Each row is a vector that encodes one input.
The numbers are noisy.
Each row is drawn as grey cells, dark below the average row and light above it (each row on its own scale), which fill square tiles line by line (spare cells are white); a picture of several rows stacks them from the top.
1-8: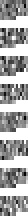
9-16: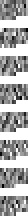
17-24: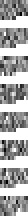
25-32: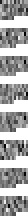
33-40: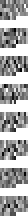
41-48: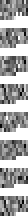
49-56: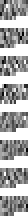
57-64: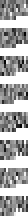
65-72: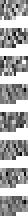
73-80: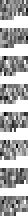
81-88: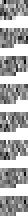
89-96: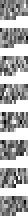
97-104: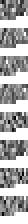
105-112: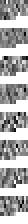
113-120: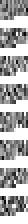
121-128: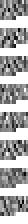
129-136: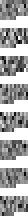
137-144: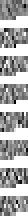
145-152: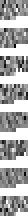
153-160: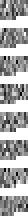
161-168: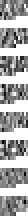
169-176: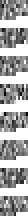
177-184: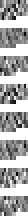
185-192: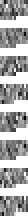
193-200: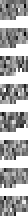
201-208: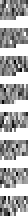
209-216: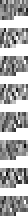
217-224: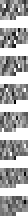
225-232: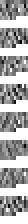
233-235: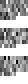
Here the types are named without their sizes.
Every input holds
either a point on a circle, or a point on a line, or three true/false values.
